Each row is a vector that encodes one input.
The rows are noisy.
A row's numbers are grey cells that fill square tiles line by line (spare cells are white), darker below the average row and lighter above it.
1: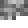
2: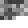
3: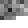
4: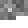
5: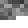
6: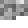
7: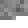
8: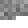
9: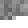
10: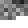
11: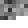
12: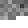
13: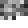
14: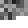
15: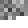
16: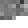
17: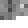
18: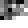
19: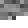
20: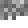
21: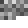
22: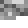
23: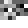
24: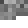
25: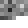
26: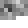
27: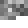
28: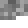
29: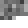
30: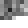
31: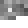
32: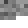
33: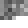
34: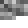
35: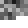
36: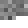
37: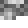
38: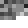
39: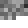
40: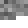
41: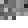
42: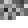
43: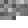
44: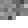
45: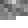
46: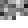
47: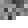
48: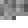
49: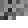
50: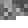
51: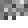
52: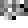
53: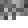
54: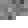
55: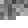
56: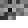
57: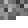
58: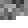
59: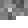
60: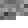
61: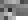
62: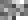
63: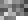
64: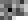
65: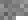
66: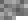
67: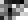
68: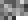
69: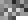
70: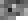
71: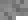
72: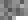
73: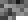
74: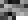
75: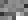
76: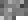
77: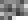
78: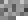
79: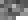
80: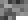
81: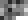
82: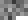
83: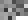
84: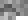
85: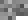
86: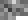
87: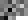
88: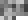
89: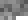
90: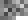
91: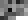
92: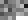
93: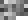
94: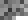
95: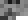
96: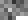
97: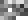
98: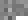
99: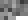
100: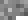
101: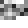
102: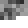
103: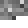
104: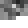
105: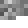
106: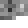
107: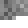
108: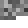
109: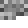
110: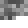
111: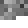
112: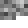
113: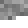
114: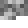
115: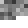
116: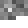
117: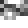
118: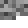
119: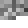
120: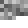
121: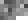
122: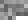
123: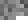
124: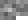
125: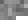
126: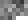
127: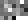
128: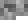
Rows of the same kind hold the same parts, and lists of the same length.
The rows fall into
2 kinds.
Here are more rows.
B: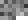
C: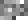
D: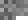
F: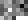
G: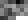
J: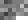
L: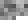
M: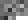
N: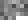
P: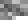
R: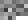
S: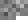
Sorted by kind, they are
B, C, F, G, L, M, N
D, J, P, R, S

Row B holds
a point on each of two 11-point circles.
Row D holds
a node of an 8-node tree.
